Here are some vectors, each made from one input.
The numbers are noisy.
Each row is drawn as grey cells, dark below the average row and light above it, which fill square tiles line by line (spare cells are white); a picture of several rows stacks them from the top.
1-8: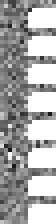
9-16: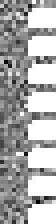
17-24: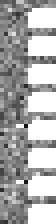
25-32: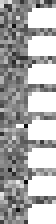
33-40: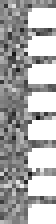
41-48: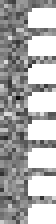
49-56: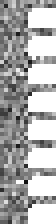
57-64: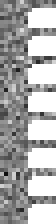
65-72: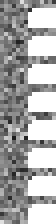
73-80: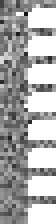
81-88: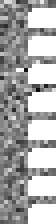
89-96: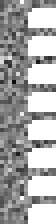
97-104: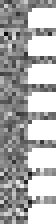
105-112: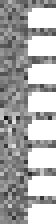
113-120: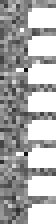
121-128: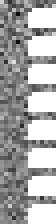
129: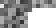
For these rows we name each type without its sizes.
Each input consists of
a point on a line, together with either a point on a line, or three true/false values.
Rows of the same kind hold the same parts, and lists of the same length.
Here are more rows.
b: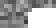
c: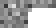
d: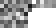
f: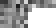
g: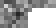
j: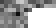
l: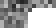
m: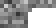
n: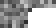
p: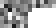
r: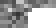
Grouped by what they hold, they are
b, g, j, m, n, r
c, d, f, l, p

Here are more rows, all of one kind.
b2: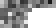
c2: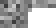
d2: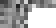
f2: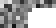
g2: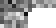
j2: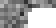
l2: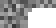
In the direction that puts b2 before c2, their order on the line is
f2, b2, d2, c2, j2, l2, g2.
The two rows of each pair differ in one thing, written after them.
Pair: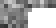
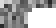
the place on the line
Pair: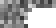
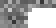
the place on the line
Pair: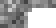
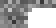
one of the three true/false values
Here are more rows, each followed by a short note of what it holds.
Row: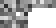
a point on a line and three true/false values
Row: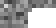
a point on each of two lines
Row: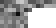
a point on each of two lines
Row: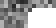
a point on a line and three true/false values
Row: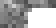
a point on a line and three true/false values
